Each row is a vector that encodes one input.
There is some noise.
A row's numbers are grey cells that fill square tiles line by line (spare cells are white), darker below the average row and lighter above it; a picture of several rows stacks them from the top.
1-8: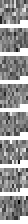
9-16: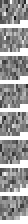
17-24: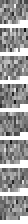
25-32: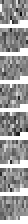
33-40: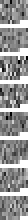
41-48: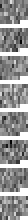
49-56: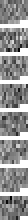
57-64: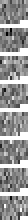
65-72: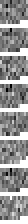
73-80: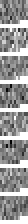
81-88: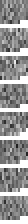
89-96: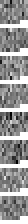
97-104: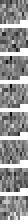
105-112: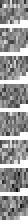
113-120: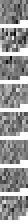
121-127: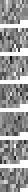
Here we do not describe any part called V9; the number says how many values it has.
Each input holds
one of 6 labels, together with either a point on a 4-point line, or a value of V9.
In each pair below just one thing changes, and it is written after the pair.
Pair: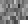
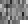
the label
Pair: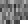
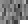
the label
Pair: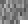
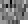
the label
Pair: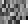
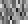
the place on the 4-point line
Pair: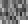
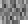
the place on the 4-point line
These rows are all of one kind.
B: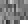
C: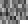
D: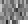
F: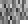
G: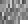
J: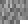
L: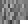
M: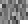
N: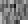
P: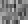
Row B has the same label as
N and P.
